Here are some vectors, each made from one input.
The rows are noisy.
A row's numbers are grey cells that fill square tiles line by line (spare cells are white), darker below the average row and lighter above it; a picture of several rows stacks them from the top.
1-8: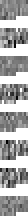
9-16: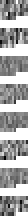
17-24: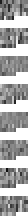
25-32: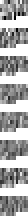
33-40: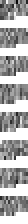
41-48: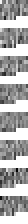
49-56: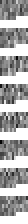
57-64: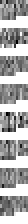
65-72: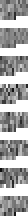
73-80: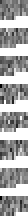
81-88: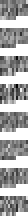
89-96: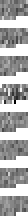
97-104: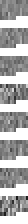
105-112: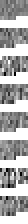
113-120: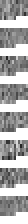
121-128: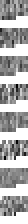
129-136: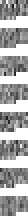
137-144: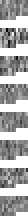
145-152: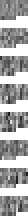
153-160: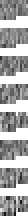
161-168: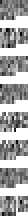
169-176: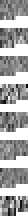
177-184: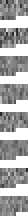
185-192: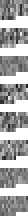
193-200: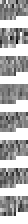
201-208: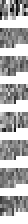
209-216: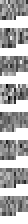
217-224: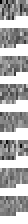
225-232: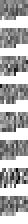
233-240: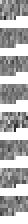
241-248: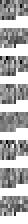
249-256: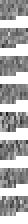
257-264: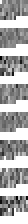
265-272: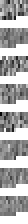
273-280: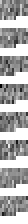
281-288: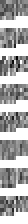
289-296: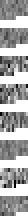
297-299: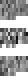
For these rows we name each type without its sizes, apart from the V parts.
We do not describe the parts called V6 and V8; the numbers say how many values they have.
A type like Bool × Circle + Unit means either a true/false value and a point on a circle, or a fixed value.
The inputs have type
(Bool × Label + V6) × (Tree + V8).
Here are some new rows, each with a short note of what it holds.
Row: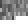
a node of a tree and a value of V6
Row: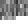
a node of a tree and a value of V6
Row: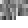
a node of a tree and a value of V6
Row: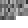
a label, a true/false value and a value of V8
